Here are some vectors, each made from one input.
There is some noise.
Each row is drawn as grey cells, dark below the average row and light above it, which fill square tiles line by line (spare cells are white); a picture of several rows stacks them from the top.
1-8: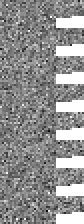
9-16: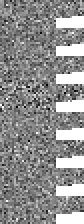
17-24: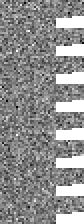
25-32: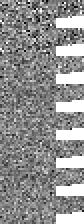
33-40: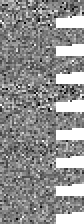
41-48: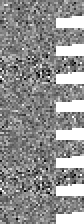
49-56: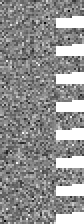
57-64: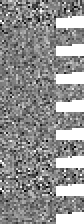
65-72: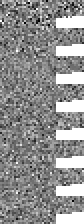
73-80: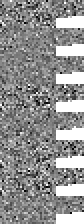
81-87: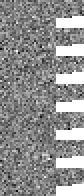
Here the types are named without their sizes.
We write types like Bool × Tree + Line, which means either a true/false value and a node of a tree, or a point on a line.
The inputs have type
(Bool × Bool × Bool × Bool + Unit) × Line × Line × Line.
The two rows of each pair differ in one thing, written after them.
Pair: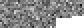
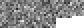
one of the four true/false values
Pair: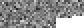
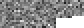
one of the four true/false values
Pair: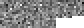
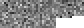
the place on one of the three lines
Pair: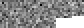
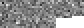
the place on one of the three lines
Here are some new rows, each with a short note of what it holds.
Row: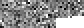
a point on each of three lines
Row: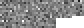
a point on each of three lines and four true/false values
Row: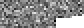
a point on each of three lines and four true/false values
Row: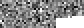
a point on each of three lines
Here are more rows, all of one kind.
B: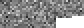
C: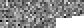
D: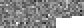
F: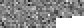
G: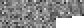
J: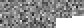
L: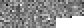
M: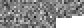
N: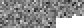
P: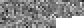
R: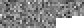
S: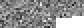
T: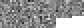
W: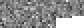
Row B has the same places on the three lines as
M, N, R and S.
